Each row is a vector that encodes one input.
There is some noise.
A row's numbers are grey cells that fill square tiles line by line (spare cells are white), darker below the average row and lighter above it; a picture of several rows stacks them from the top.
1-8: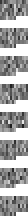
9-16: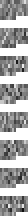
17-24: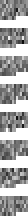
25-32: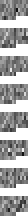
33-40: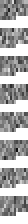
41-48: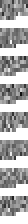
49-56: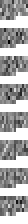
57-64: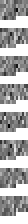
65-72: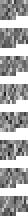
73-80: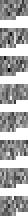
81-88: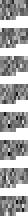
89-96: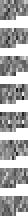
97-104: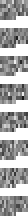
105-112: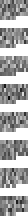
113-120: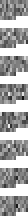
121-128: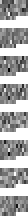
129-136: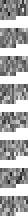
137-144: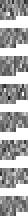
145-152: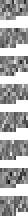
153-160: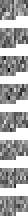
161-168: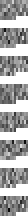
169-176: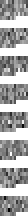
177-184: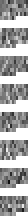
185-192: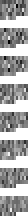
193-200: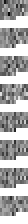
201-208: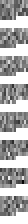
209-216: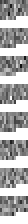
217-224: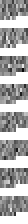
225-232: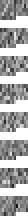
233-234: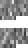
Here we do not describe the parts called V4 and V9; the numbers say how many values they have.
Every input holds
either a point on a 6-point line, or a node of an 8-node tree and a value of V4, or a value of V9.
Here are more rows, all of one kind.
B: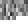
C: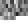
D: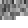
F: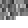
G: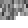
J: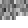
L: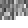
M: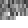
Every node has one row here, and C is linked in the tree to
D.
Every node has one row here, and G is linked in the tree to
L.
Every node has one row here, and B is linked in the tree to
F and J.
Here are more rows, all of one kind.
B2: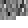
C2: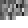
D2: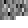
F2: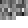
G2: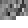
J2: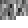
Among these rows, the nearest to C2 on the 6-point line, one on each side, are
D2 and F2.
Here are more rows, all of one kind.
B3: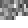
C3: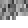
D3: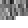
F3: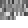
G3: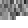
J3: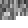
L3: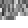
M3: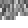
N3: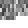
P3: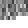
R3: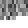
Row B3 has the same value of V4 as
D3 and G3.
